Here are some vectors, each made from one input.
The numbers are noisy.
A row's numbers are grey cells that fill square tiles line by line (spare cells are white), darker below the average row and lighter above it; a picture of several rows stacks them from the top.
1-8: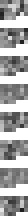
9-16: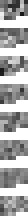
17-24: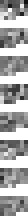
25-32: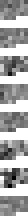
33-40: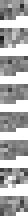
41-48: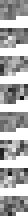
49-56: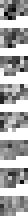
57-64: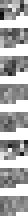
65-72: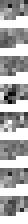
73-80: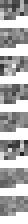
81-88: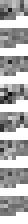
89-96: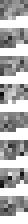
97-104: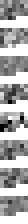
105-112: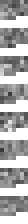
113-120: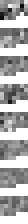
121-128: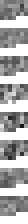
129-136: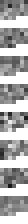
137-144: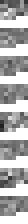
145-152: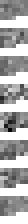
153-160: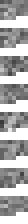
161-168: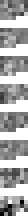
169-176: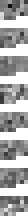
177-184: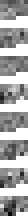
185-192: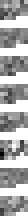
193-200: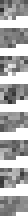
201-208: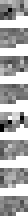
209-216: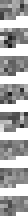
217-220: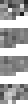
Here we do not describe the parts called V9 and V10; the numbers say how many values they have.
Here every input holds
either a point on a 5-point line, or a point on a 7-point line, or a value of V9 and a value of V10.
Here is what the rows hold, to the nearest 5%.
About 15% of them hold a point on a 5-point line. About 30% of them hold a point on a 7-point line. The rest hold a value of V9 and a value of V10.
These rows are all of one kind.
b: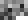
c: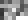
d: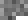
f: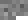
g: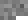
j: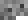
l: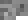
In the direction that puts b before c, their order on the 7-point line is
d, b, j, c, g, l, f.
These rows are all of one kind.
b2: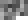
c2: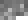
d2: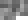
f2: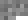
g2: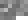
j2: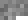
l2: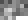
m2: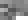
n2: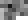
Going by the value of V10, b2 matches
f2 and j2.
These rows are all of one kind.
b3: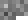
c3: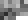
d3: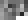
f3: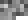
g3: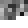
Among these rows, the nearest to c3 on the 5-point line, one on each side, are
b3 and d3.
